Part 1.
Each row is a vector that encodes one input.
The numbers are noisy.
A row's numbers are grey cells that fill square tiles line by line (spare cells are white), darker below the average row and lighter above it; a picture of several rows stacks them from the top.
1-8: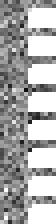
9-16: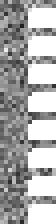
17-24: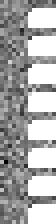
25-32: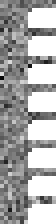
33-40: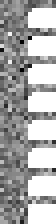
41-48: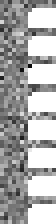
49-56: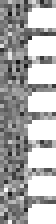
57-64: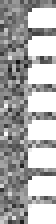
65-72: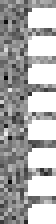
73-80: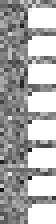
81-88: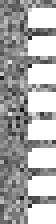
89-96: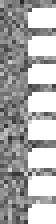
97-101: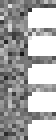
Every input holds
either a point on a 5-point line, or a list of up to two points on a 6-point line.
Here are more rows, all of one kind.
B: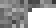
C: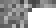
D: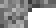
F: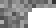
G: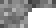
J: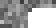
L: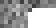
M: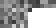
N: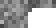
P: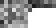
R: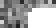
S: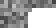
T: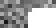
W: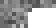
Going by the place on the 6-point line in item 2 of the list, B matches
G, J, N and R.
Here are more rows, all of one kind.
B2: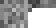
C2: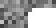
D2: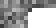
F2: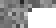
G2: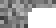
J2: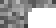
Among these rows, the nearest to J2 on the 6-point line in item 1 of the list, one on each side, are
B2 and G2.
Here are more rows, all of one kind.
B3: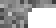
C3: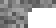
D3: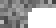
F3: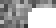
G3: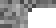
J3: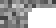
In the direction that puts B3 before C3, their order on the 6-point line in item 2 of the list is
D3, G3, J3, B3, C3, F3.
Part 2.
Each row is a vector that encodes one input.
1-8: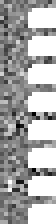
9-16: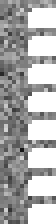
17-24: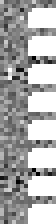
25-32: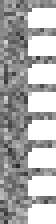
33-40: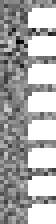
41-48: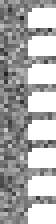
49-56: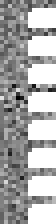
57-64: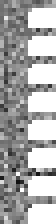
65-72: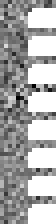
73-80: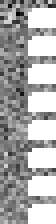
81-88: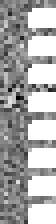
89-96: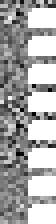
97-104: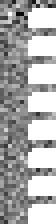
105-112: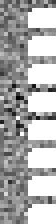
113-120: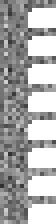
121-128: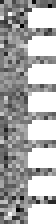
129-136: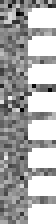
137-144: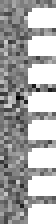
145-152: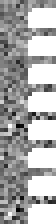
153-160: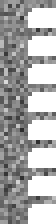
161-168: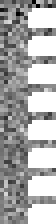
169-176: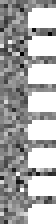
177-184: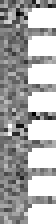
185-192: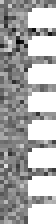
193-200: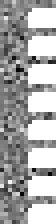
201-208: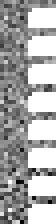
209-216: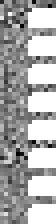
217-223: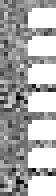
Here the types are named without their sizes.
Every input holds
either a node of a tree, or a list of points on a line.
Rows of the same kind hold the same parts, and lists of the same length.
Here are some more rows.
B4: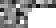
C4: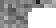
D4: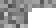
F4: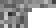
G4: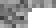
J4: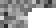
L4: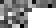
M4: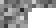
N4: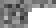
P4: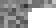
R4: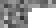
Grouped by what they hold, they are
B4
C4, D4, F4, G4, N4, P4, R4
J4, M4
L4

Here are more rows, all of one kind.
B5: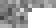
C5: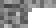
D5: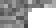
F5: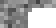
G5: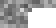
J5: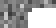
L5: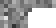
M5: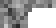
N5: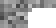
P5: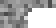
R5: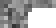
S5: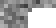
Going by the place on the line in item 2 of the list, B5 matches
C5 and G5.
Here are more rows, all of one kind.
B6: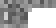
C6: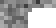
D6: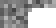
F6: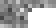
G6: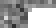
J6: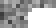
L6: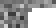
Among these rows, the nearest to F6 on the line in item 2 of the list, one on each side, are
B6 and L6.
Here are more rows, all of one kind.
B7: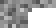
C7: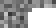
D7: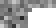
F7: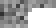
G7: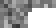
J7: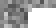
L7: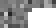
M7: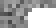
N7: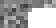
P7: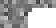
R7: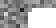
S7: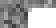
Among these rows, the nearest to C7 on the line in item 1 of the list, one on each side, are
L7 and S7.
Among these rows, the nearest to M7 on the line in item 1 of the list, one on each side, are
F7 and P7.
